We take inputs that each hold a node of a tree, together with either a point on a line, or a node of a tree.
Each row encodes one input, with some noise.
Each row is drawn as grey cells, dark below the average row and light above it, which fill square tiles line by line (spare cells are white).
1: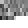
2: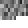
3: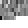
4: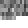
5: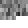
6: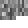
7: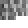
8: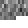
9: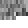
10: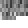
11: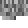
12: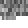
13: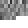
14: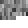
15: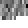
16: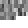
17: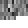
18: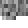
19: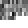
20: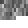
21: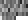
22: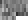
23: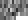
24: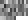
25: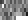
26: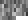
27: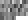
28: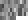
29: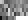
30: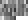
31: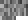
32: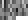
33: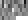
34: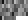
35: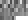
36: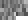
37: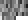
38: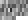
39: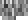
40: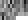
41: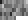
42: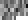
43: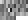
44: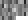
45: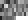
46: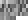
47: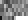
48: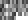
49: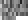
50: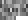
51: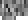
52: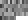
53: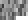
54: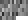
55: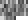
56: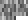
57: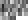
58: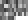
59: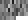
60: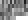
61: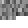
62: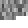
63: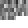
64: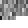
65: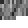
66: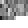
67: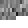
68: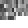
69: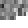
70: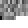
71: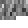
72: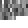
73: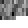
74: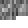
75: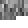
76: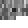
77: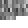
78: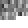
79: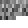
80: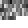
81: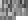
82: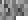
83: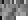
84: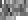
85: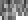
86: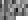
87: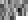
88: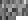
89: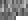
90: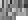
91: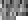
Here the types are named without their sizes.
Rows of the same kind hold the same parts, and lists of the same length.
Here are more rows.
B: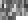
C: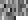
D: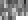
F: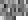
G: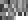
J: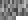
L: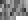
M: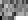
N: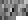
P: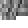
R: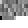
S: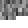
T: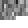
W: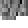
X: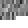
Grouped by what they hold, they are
B, D, G, M, R, T
C, F, J, L, N, P, S, W, X

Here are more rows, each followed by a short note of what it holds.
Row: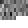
a node of each of two trees
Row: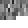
a node of each of two trees
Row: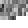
a point on a line and a node of a tree
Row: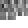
a point on a line and a node of a tree
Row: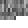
a node of each of two trees
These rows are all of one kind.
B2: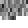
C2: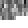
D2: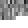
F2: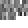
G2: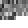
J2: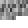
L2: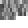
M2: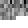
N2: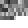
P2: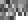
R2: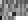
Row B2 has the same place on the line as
G2 and N2.
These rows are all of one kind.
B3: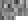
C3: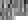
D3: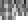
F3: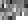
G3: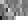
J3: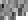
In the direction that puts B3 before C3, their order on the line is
D3, F3, J3, B3, C3, G3.
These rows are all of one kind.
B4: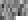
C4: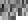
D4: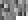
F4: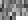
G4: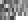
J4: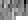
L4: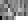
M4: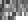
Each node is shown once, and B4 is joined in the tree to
C4 and D4.
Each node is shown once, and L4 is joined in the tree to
G4.
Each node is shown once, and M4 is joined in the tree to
G4.
